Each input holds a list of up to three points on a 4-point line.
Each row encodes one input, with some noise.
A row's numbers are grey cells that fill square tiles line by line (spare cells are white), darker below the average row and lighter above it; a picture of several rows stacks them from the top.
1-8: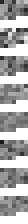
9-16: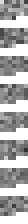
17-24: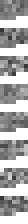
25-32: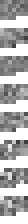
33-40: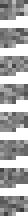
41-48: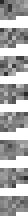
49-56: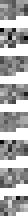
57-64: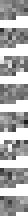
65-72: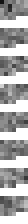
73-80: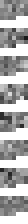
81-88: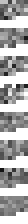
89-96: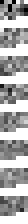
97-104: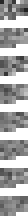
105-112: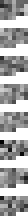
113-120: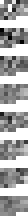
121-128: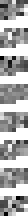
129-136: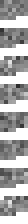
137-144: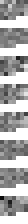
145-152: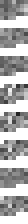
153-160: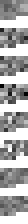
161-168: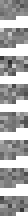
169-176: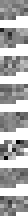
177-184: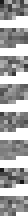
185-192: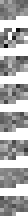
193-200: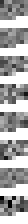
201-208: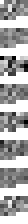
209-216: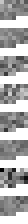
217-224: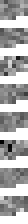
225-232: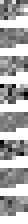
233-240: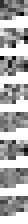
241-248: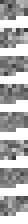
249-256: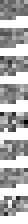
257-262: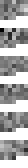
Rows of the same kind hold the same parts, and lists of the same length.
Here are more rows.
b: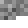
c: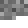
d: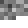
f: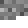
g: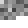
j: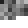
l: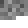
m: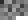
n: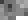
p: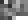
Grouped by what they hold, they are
b, c, f, j
d, n
g, l, m
p

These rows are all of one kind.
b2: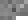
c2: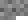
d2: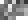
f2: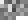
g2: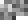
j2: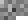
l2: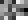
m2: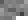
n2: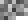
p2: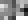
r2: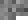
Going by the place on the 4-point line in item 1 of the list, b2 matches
f2, j2, n2 and p2.
